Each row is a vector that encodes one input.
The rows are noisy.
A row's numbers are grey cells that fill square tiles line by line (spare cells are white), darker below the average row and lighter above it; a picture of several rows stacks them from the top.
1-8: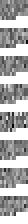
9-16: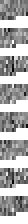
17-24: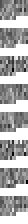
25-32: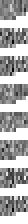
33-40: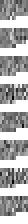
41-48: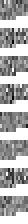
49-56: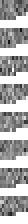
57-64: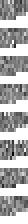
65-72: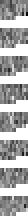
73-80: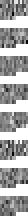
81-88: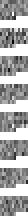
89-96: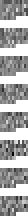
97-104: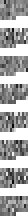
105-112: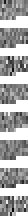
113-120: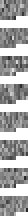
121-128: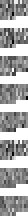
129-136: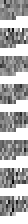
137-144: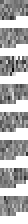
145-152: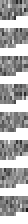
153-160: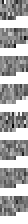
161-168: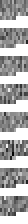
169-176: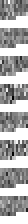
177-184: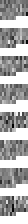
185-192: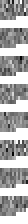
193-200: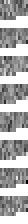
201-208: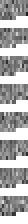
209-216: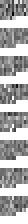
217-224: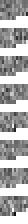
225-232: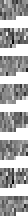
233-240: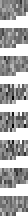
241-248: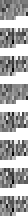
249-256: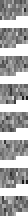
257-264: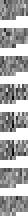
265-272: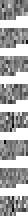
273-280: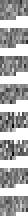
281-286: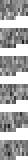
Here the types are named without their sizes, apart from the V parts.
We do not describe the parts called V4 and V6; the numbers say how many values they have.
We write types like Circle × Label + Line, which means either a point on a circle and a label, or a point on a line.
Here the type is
List(Bool × V4) × (Tree + V6).
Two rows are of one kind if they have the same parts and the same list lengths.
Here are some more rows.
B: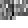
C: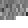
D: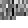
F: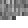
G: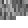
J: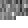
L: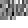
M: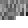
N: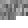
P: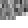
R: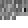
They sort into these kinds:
B, D
C, R
F, G, N, P
J
L
M

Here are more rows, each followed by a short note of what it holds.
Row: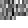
a value of V6, together with the empty list
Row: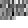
a node of a tree, together with the empty list
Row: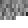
a node of a tree, together with a list of one item
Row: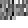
a node of a tree, together with the empty list
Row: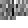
a value of V6, together with the empty list
